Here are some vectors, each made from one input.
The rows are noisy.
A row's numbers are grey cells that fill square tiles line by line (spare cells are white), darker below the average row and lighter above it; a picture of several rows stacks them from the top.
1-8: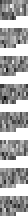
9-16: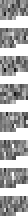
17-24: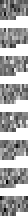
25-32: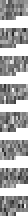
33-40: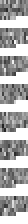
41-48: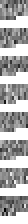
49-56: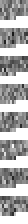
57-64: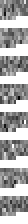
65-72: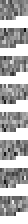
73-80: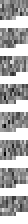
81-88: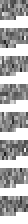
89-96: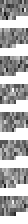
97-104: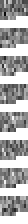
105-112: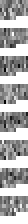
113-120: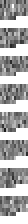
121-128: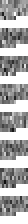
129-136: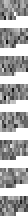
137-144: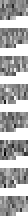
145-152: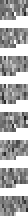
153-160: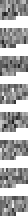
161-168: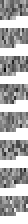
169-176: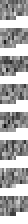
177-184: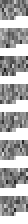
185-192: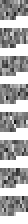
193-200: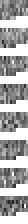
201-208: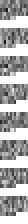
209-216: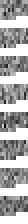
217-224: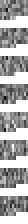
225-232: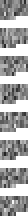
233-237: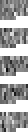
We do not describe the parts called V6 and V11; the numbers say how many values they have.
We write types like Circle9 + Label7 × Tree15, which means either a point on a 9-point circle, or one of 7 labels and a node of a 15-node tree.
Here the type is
Tree10 × (Tree10 + V6 × V11).
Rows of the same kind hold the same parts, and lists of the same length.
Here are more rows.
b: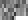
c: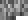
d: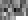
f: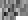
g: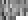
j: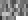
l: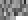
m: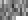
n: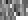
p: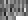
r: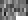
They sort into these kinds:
b, c, f, g, l
d, j, m, n, p, r

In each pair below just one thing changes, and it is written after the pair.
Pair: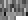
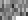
the node of the tree
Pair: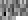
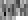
the value of V11
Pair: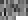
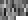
the value of V11
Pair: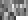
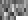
the value of V11
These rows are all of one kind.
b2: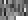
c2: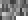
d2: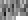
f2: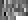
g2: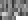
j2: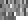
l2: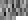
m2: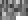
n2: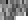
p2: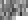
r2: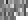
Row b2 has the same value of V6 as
j2, p2 and r2.
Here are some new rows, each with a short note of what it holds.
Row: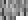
a node of each of two 10-node trees
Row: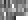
a node of each of two 10-node trees
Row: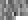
a node of each of two 10-node trees
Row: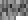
a node of a 10-node tree, a value of V6 and a value of V11
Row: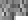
a node of a 10-node tree, a value of V6 and a value of V11
